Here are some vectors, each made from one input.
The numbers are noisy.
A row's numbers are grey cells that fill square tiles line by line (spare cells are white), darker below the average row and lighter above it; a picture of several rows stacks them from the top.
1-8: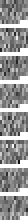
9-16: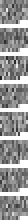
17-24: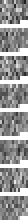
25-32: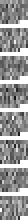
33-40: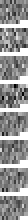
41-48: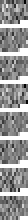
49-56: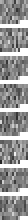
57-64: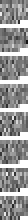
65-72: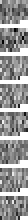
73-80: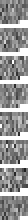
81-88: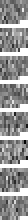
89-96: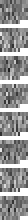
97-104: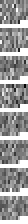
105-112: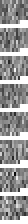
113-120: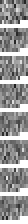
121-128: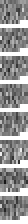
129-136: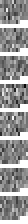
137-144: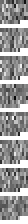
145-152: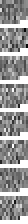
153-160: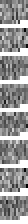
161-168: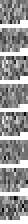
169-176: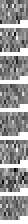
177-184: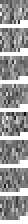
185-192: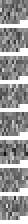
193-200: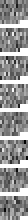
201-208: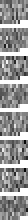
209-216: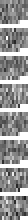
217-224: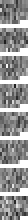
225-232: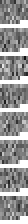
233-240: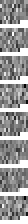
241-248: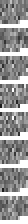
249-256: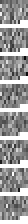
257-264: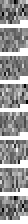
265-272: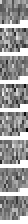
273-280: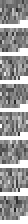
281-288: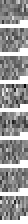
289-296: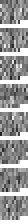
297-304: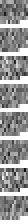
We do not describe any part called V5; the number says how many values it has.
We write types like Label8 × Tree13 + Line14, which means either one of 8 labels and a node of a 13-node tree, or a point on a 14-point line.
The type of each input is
Line10 × List2(V5) + List3(Line6).
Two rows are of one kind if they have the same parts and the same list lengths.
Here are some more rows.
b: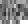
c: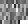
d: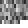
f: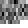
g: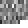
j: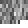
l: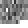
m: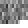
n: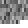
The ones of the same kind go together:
b, l
c, j
d
f
g
m
n

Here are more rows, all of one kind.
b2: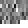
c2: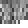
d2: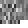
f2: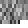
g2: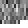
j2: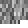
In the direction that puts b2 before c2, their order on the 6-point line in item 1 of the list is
g2, b2, d2, f2, j2, c2.
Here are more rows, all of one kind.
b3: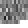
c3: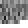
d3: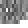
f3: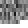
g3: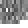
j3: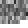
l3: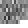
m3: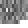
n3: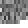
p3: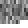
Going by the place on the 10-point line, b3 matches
c3 and n3.
